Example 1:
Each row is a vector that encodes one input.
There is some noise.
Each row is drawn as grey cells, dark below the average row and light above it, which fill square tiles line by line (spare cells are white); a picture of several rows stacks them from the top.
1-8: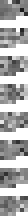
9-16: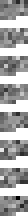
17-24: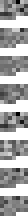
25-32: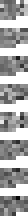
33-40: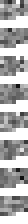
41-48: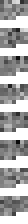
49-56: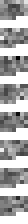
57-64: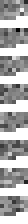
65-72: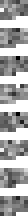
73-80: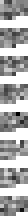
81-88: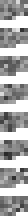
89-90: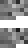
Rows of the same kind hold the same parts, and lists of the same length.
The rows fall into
2 kinds.
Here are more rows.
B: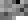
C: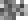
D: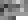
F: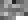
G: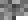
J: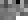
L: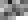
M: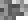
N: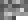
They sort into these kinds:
B, F, J
C, D, G, L, M, N

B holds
a point on a 7-point line and a node of a 9-node tree.
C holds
a node of each of two 9-node trees.
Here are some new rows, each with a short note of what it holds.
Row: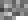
a node of each of two 9-node trees
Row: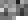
a point on a 7-point line and a node of a 9-node tree
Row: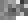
a node of each of two 9-node trees
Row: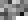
a node of each of two 9-node trees
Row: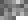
a node of each of two 9-node trees
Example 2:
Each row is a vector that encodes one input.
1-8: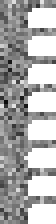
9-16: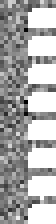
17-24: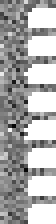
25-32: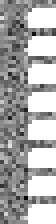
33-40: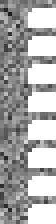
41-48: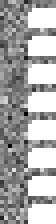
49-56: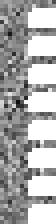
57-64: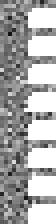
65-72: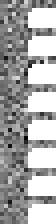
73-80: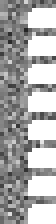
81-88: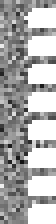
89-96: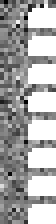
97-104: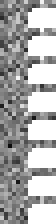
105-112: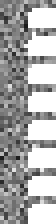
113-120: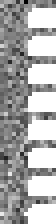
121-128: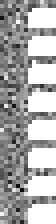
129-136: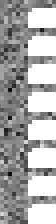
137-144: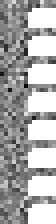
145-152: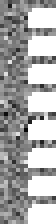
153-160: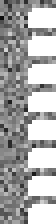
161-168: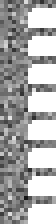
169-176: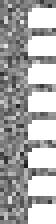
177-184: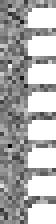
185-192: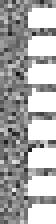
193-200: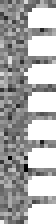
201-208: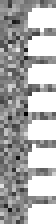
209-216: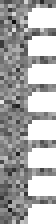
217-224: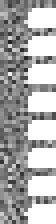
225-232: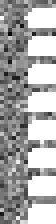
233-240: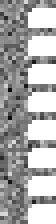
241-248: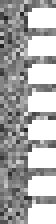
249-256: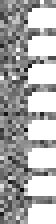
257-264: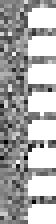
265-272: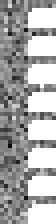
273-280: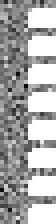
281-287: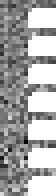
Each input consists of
a list of up to three points on a 19-point line.
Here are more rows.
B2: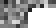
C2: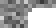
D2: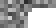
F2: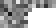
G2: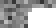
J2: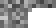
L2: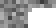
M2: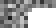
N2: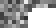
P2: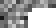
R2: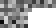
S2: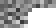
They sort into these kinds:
B2
C2, F2, G2, J2, L2, M2, R2
D2, S2
N2, P2

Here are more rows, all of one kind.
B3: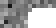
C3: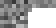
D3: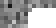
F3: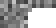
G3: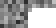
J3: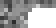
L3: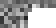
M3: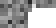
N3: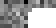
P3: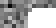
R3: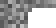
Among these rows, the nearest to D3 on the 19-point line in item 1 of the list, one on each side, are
F3 and L3.
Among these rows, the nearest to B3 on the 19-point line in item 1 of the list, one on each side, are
J3 and P3.
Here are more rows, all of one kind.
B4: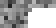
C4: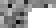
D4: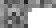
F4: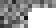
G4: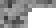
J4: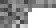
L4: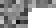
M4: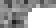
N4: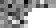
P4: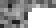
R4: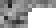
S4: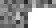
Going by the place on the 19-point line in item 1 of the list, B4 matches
G4, M4, P4 and R4.
